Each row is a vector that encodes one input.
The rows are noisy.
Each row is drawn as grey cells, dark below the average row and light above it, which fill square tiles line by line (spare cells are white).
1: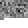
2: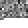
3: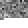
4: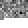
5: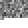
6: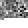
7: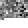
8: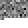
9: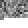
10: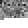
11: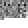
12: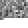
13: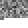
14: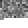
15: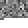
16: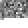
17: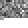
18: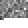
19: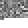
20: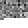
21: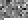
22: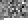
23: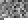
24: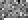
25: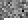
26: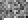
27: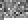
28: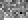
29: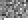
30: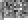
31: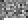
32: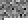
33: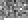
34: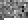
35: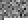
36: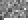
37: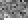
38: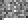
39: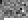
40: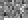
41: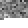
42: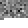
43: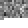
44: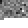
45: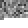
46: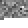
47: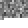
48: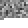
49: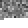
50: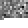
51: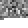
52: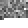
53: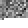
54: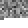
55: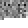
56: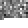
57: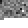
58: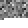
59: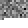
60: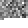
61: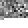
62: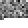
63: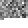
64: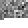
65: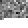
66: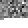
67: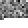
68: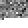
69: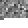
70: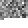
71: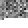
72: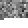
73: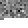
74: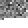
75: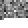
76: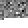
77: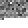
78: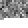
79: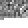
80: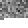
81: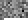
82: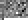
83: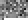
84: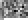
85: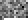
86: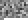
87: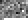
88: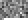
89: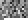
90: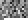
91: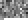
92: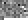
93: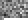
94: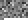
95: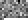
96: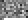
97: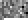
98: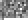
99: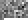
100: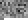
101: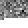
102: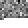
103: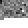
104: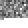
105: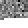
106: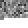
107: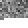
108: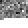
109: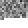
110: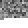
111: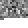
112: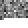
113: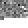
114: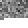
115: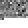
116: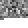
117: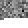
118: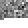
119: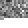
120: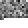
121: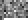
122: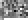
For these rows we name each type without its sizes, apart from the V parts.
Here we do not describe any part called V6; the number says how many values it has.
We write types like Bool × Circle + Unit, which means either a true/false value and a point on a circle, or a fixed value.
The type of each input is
Line × (Line + V6).
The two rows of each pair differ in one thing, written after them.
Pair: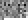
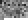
the value of V6
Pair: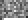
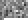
the value of V6
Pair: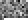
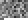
the place on the line
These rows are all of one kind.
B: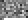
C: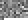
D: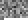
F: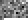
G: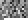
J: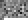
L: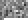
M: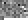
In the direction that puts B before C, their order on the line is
F, L, B, J, M, C, D, G.
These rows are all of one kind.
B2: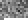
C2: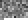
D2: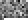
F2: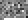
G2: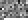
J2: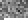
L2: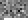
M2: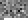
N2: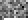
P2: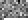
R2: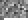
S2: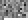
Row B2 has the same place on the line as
C2 and J2.
